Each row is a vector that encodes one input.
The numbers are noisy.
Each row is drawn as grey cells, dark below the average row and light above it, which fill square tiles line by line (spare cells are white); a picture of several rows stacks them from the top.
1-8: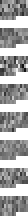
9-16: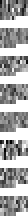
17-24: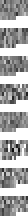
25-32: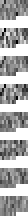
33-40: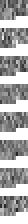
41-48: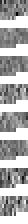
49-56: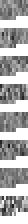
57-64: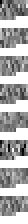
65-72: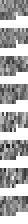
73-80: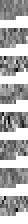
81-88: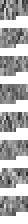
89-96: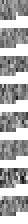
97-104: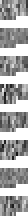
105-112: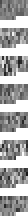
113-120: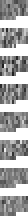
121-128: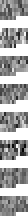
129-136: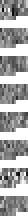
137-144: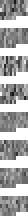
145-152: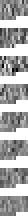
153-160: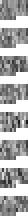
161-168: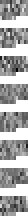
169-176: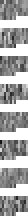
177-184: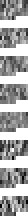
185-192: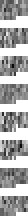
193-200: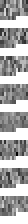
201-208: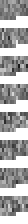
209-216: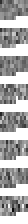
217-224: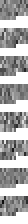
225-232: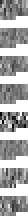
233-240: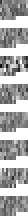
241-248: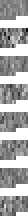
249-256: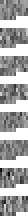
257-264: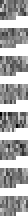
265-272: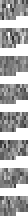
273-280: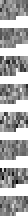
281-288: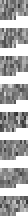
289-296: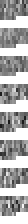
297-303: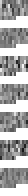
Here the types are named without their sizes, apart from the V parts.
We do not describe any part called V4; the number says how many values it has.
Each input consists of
a point on a line, together with either a fixed value, or a node of a tree, five true/false values and three values of V4.
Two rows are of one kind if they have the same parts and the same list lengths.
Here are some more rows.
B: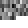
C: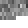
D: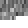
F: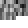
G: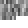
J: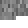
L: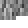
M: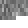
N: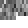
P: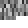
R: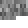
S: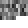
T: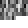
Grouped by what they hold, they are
B, C, G, J, M, N, P, R, S, T
D, F, L

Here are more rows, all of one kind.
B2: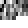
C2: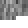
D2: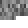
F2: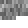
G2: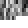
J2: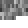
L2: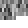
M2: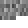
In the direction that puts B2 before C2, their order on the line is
J2, B2, C2, M2, L2, G2, D2, F2.
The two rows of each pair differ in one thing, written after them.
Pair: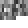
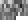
the place on the line
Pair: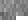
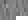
the place on the line
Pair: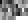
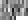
the node of the tree
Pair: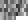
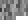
the node of the tree
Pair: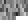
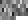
one of the five true/false values
